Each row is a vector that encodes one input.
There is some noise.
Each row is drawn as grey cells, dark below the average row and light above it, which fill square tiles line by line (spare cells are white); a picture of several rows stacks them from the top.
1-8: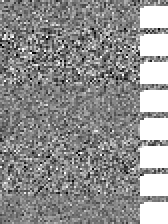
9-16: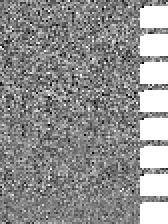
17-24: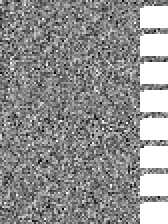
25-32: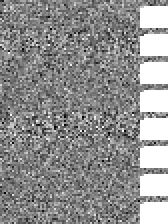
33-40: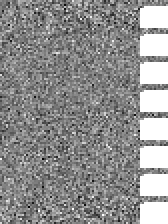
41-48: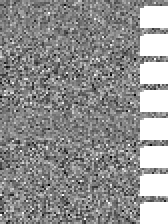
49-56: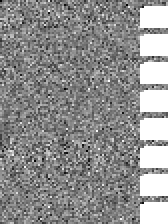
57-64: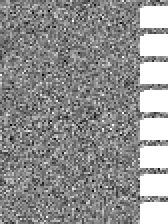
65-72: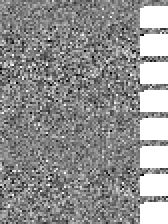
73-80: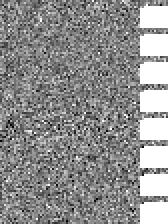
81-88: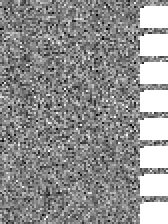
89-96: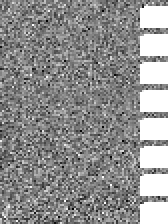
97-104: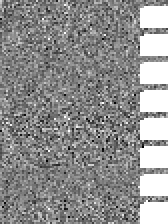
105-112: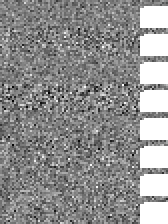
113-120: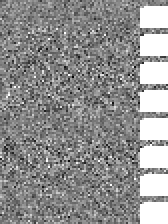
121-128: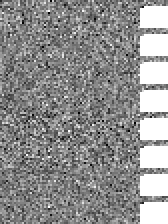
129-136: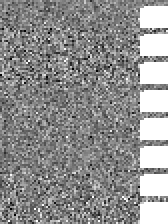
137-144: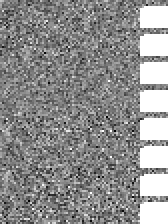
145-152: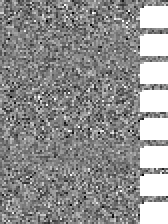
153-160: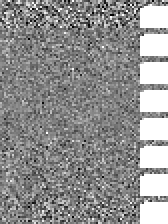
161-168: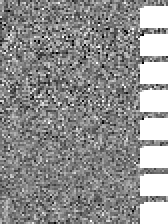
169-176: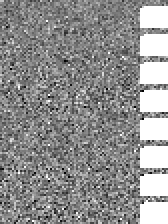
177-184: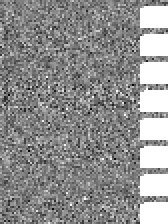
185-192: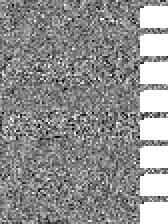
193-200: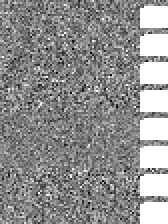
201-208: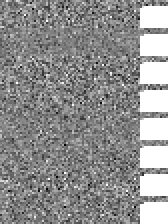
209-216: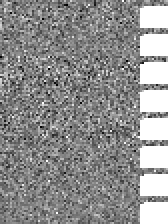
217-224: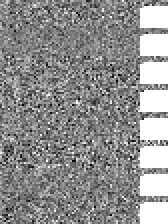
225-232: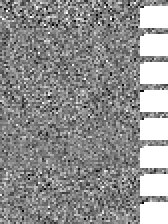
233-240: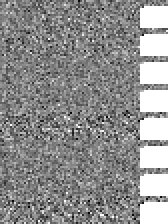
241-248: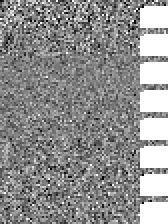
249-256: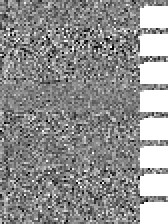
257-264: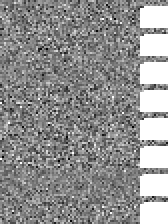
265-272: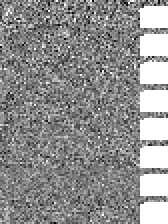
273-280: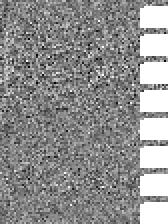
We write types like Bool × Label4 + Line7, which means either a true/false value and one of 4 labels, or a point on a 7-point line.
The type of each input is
Line5 × (List2(Line11) + Tree13).
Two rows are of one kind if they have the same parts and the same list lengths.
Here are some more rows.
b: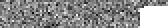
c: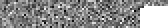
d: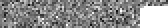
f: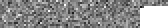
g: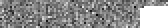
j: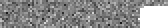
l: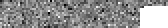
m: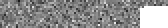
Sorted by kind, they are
b, f, g, l
c
d, m
j

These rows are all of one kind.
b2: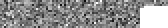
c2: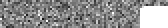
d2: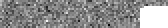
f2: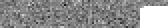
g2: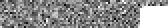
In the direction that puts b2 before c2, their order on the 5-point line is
d2, g2, f2, b2, c2.
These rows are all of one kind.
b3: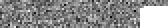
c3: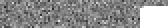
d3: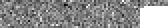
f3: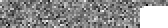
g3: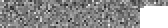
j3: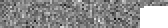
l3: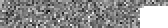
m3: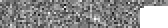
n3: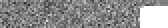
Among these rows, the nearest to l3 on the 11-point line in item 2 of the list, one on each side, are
g3 and m3.
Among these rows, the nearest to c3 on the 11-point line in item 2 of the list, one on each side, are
g3 and n3.
